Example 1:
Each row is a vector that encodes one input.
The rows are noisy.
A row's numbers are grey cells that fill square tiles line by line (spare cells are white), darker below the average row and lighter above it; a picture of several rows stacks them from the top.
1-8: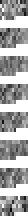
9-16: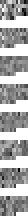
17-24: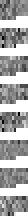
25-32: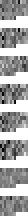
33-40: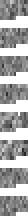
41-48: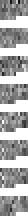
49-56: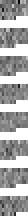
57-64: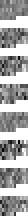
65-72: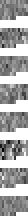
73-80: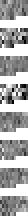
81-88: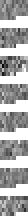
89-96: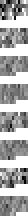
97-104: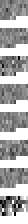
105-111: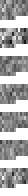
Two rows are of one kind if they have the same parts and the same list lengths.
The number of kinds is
2.
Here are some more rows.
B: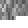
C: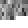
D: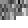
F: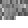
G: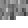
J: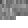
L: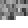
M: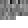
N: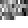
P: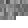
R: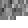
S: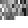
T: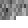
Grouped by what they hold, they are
B, D, J, N, P, T
C, F, G, L, M, R, S

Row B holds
a point on a 6-point line and a point on an 11-point line.
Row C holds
a point on an 8-point circle, a point on a 6-point line, a point on an 11-point line and a true/false value.
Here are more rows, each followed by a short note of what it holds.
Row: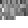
a point on a 6-point line and a point on an 11-point line
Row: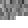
a point on an 8-point circle, a point on a 6-point line, a point on an 11-point line and a true/false value
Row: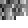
a point on a 6-point line and a point on an 11-point line
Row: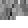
a point on an 8-point circle, a point on a 6-point line, a point on an 11-point line and a true/false value
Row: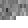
a point on a 6-point line and a point on an 11-point line
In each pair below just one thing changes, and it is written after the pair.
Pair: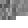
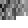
the place on the 8-point circle
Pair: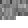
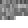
the true/false value
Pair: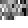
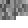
the place on the 8-point circle
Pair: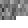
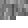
the true/false value
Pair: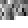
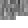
the place on the 11-point line
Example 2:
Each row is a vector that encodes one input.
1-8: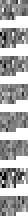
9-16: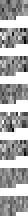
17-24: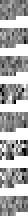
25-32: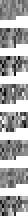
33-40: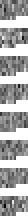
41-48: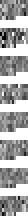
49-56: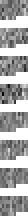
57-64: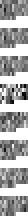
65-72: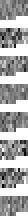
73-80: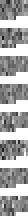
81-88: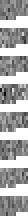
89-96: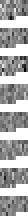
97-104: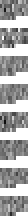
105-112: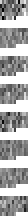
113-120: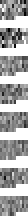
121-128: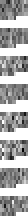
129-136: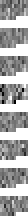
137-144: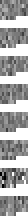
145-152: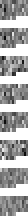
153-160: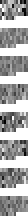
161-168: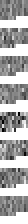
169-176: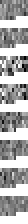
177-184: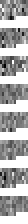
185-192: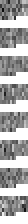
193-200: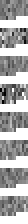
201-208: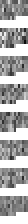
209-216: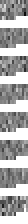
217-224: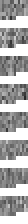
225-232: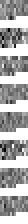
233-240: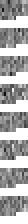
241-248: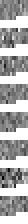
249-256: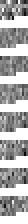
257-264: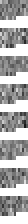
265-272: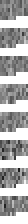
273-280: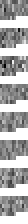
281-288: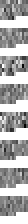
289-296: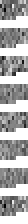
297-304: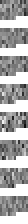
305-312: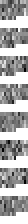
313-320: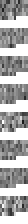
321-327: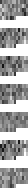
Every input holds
a list of up to three points on a 10-point line.
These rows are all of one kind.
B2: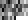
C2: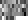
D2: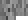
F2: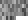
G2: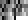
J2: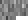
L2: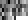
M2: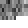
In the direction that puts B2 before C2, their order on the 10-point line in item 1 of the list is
B2, F2, C2, J2, M2, D2, L2, G2.
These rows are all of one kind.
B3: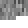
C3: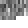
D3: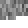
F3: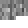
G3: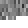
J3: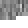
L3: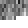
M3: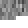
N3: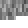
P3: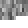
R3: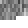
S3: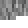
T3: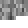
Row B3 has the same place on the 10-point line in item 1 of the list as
D3, G3, L3 and M3.
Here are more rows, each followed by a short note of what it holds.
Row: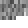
a list of three items
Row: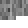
a list of two items
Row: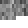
a list of two items
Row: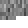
a list of two items
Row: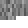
a list of two items
